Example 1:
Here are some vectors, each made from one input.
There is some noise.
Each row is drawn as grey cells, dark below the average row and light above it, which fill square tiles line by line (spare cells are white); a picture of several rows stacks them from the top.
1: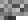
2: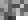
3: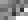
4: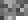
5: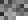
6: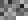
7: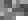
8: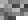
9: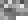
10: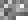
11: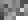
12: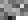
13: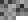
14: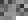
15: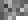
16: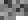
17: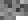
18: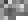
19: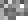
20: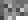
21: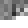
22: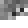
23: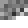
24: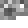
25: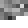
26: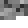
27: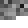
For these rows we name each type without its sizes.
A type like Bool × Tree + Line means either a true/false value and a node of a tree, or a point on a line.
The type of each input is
Label.
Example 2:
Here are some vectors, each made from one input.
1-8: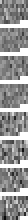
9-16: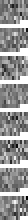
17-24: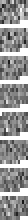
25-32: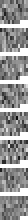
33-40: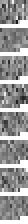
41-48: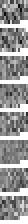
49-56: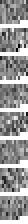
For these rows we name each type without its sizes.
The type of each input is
Tree.
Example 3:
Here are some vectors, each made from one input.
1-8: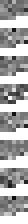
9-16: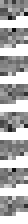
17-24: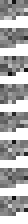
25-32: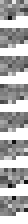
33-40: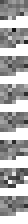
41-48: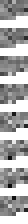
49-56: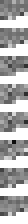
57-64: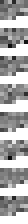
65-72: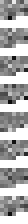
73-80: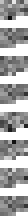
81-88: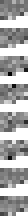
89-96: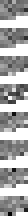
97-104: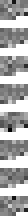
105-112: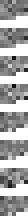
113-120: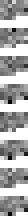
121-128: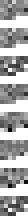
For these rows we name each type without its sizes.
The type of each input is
Circle + Unit.
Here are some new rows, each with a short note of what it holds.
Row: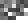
a fixed value
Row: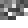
a fixed value
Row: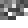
a fixed value
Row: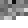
a point on a circle
